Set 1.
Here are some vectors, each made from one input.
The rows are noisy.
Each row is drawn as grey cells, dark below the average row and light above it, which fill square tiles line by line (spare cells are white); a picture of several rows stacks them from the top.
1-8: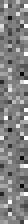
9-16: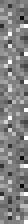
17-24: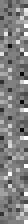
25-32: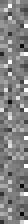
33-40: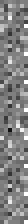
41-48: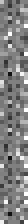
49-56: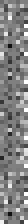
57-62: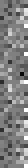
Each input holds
one of 8 labels.
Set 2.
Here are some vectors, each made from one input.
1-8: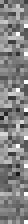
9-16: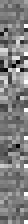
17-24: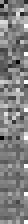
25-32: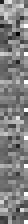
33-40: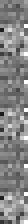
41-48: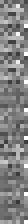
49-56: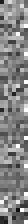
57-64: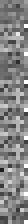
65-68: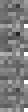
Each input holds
one of 4 labels.
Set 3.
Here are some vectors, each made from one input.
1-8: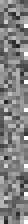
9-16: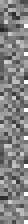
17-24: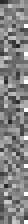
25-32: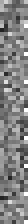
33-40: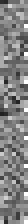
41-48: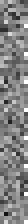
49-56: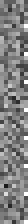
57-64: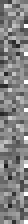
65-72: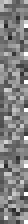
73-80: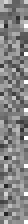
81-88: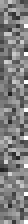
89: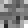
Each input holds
one of 8 labels.
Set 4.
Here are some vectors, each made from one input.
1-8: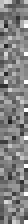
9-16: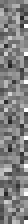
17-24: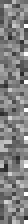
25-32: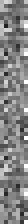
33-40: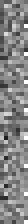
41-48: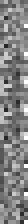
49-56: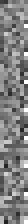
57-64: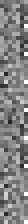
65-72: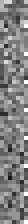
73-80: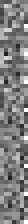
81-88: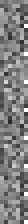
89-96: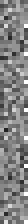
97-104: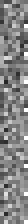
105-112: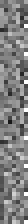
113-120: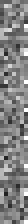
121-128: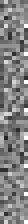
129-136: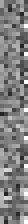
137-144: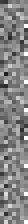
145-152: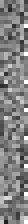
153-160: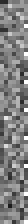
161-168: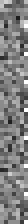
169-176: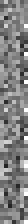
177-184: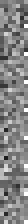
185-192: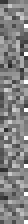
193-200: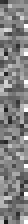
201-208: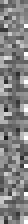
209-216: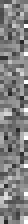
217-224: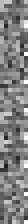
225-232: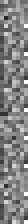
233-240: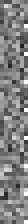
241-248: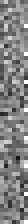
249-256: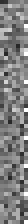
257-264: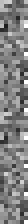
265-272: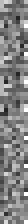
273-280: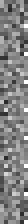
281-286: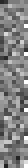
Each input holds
one of 6 labels.
